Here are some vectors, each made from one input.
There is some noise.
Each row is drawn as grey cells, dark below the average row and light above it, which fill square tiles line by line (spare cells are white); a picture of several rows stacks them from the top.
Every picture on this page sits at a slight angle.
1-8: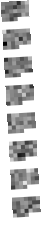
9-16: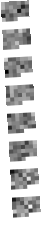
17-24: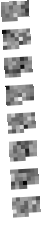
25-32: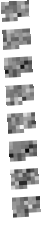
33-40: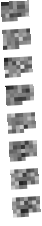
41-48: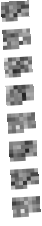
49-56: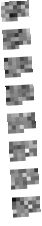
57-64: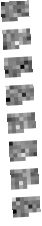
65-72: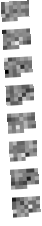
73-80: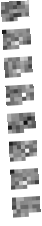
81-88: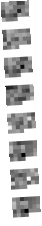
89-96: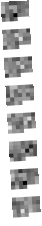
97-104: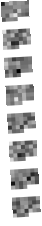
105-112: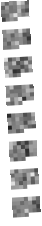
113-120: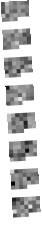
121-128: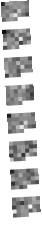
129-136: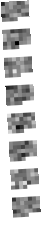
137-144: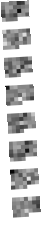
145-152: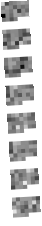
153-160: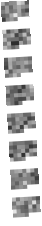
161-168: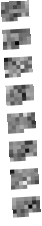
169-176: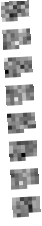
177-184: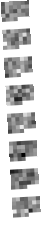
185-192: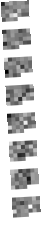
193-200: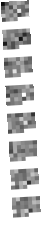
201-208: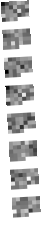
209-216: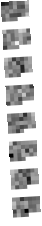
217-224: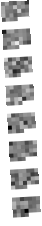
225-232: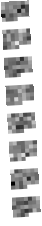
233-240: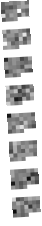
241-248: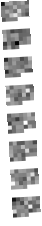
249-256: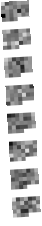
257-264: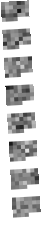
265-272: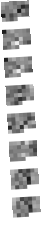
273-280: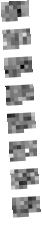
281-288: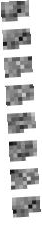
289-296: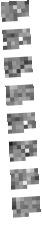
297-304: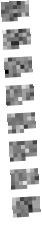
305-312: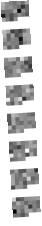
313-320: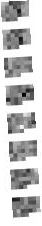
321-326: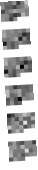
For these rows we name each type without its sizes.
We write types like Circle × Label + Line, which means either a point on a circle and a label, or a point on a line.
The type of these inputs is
Bool × Label.
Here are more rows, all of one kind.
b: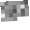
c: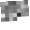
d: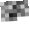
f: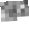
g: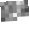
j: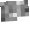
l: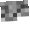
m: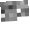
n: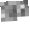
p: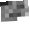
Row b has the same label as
d, f and n.
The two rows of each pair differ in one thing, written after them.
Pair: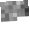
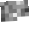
the label
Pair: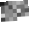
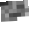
the true/false value
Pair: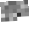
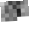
the true/false value
